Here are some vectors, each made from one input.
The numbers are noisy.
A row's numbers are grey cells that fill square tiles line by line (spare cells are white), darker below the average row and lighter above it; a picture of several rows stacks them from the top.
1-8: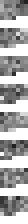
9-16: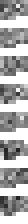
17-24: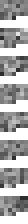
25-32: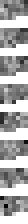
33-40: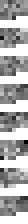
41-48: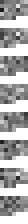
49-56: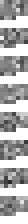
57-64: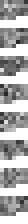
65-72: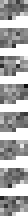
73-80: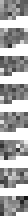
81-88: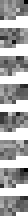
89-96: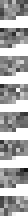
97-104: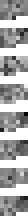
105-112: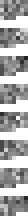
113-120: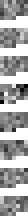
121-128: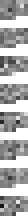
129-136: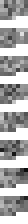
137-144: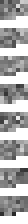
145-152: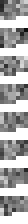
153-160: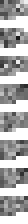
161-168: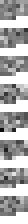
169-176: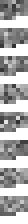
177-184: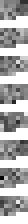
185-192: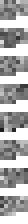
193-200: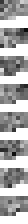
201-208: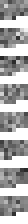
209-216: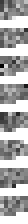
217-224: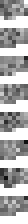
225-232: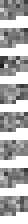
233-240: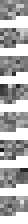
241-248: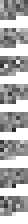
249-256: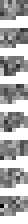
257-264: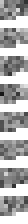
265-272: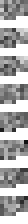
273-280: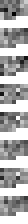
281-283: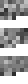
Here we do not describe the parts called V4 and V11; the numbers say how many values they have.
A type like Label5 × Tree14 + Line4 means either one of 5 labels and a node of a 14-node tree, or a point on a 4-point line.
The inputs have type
Bool × V11 + (Line5 + V4) × Line7.
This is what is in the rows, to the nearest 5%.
About 65% of them hold a point on a 7-point line, together with either a point on a 5-point line, or a value of V4. The rest hold a true/false value and a value of V11.
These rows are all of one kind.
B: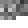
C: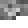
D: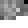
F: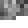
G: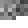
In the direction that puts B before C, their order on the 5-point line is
G, F, B, D, C.
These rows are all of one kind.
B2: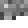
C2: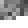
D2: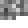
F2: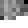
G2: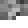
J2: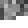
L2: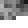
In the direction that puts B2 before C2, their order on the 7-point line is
G2, J2, F2, B2, D2, C2, L2.
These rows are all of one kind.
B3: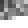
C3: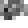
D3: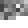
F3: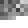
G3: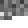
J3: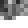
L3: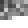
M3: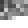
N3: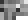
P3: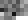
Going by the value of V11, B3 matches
G3, L3 and M3.
